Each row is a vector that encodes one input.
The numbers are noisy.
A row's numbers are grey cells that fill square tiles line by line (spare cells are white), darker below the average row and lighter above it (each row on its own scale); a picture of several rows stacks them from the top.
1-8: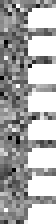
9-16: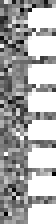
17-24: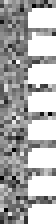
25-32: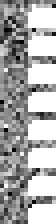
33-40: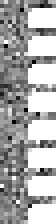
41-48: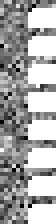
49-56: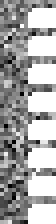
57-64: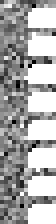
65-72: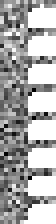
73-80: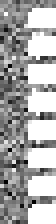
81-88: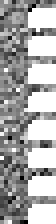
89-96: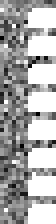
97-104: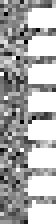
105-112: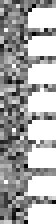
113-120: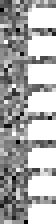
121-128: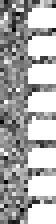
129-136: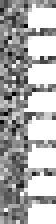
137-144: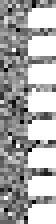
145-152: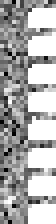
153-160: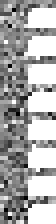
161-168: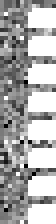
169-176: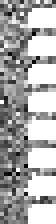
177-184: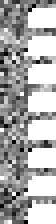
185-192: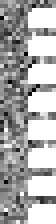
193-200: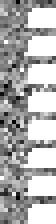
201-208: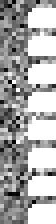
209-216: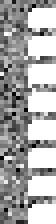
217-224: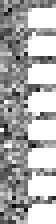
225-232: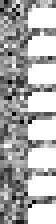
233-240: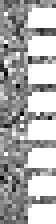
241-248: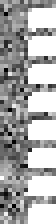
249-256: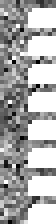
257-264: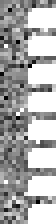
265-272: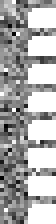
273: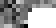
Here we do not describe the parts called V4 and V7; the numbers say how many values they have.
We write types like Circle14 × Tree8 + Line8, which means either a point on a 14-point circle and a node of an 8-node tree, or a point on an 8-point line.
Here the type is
Bool × ((Line8 + V7) × Line11 + V4).
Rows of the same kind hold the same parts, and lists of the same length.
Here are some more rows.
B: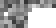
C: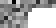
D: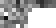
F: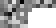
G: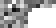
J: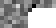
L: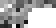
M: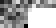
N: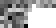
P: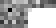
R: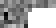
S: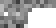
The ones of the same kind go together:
B, D, L, S
C, J, R
F, G, M, N, P

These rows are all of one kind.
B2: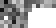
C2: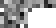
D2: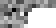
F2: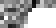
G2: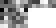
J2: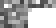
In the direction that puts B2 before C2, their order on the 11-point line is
B2, G2, F2, D2, J2, C2.
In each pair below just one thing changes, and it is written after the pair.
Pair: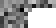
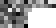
the true/false value
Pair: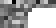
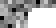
the place on the 8-point line
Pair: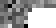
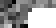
the place on the 11-point line
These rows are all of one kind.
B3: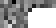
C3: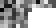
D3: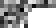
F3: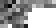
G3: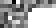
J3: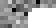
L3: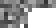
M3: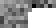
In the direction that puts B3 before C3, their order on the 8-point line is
L3, D3, M3, B3, F3, G3, C3, J3.
